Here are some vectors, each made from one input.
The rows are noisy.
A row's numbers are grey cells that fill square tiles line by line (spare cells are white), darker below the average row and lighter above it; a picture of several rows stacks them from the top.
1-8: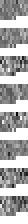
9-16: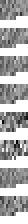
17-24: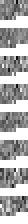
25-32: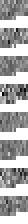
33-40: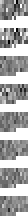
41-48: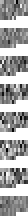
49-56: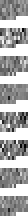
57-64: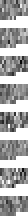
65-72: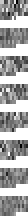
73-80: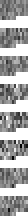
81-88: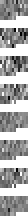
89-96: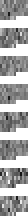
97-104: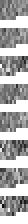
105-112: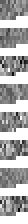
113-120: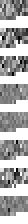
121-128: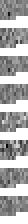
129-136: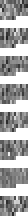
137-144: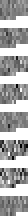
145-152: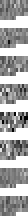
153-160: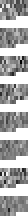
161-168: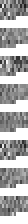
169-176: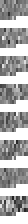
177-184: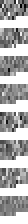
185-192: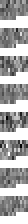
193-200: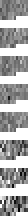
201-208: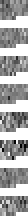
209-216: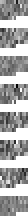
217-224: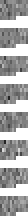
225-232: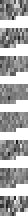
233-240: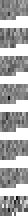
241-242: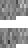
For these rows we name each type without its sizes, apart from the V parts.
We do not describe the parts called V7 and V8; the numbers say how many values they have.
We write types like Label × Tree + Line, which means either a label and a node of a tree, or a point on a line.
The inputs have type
Bool × (Tree + Unit) × V7 + V8.
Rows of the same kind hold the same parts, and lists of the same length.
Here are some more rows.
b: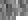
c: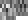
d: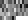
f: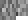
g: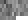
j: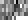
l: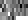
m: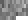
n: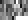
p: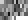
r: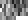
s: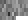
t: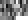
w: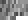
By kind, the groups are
b, g, n, s, t
c, d, l, r
f, j, m, p, w

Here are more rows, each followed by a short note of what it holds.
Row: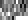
a value of V8
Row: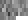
a true/false value and a value of V7
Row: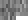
a node of a tree, a true/false value and a value of V7
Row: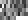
a value of V8
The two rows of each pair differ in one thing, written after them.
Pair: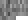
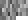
the node of the tree
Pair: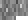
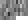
the true/false value
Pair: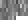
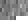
the node of the tree
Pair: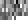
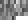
the true/false value
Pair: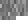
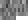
the node of the tree
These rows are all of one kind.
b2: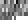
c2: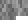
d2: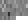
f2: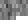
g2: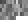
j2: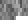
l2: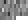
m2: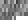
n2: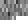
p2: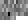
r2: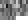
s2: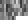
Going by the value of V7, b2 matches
c2, j2 and m2.
